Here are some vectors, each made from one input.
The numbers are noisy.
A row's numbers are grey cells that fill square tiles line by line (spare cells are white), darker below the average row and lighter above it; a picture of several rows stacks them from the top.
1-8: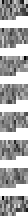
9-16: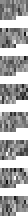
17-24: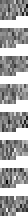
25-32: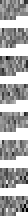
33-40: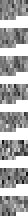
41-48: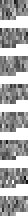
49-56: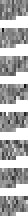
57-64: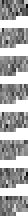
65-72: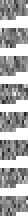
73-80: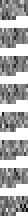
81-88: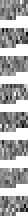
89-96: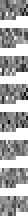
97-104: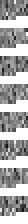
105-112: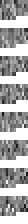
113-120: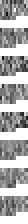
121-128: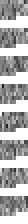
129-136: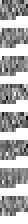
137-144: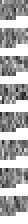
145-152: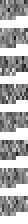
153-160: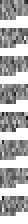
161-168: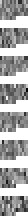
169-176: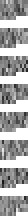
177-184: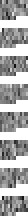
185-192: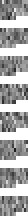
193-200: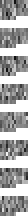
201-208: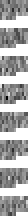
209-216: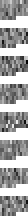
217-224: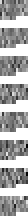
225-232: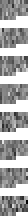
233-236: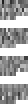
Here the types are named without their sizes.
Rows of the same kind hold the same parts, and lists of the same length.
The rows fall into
8 kinds.
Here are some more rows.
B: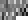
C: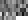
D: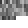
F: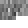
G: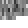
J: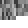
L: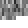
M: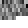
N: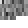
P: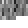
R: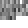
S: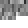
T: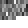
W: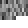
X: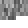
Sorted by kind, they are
B, D, W
C, J
F, S, X
G, L, P
M
N
R
T

